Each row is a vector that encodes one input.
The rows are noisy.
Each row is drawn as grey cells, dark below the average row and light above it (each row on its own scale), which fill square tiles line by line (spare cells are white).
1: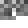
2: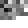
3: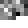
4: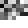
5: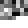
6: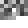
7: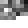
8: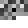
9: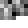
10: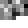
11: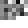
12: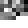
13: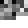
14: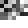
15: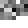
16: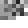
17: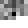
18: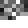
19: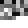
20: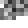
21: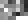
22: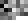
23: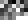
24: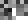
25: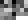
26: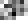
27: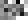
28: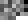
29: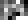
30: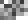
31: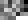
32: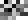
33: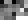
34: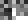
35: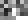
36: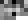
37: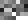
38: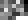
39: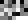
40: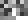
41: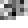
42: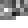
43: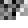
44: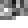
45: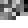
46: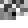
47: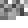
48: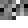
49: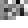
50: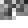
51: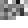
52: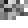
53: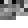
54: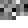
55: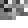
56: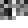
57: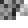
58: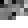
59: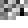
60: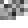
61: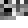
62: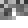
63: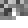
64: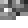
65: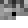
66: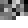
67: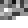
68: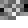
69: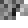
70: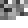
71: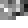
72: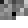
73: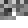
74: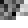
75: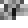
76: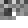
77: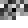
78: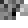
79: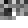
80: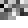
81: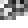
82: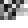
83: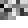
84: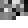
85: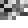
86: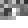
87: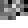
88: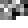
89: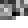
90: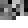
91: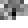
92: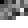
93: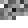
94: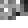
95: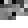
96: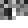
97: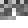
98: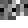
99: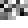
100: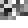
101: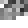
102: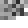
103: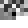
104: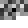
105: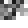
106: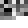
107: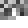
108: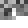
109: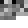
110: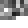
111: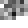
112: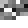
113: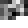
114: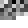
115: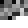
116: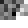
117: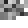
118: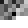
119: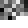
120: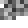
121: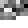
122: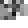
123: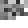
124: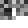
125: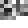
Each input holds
a point on each of two 6-point lines, together with either a point on an 8-point circle, or a point on a 6-point line.
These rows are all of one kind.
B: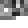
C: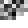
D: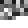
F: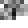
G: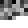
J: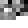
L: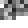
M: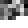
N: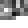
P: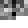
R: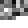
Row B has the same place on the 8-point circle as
D, G, N and R.
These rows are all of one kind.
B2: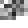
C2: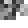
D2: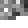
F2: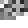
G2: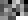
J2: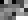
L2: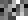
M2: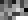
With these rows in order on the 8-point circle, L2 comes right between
F2 and G2.
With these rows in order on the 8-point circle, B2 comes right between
C2 and F2.
